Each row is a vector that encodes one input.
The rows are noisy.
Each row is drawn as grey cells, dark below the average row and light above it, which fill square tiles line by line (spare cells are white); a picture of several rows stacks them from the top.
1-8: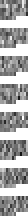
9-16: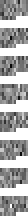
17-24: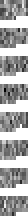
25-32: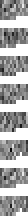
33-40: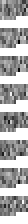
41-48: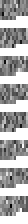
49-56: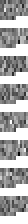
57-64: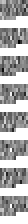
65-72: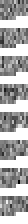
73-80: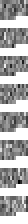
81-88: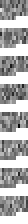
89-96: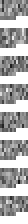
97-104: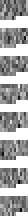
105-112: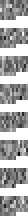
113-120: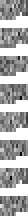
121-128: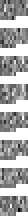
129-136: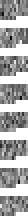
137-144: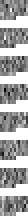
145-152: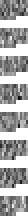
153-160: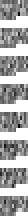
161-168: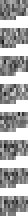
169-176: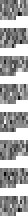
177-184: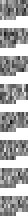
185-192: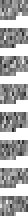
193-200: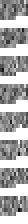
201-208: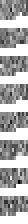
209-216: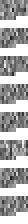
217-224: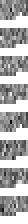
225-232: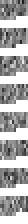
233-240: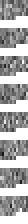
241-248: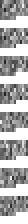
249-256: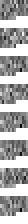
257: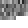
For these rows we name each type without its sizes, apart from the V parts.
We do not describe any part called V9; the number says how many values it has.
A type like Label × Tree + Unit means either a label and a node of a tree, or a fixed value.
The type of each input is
Bool × List(Circle) × V9.
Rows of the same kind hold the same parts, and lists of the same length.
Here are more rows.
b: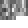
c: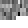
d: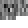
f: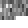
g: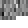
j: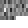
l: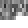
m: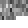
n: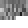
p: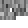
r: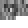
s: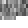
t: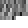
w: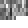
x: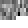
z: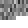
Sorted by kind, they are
b, l, z
c, d, m, x
f, g, n, p, r, t
j, s, w

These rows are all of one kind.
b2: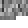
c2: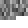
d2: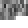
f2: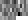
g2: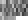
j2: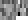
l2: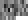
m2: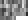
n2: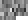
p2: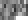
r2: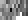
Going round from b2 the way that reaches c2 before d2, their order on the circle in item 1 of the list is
b2, j2, p2, g2, f2, n2, c2, r2, d2, m2, l2.
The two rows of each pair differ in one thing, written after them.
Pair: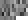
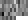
the true/false value
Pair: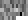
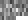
the true/false value
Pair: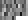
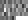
the true/false value
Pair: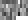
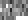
the value of V9
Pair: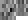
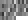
the place on the circle in item 1 of the list
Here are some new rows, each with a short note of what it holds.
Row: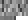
a true/false value and a value of V9, together with a list of three items
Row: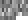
a true/false value and a value of V9, together with the empty list
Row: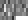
a true/false value and a value of V9, together with a list of one item
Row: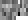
a true/false value and a value of V9, together with a list of three items
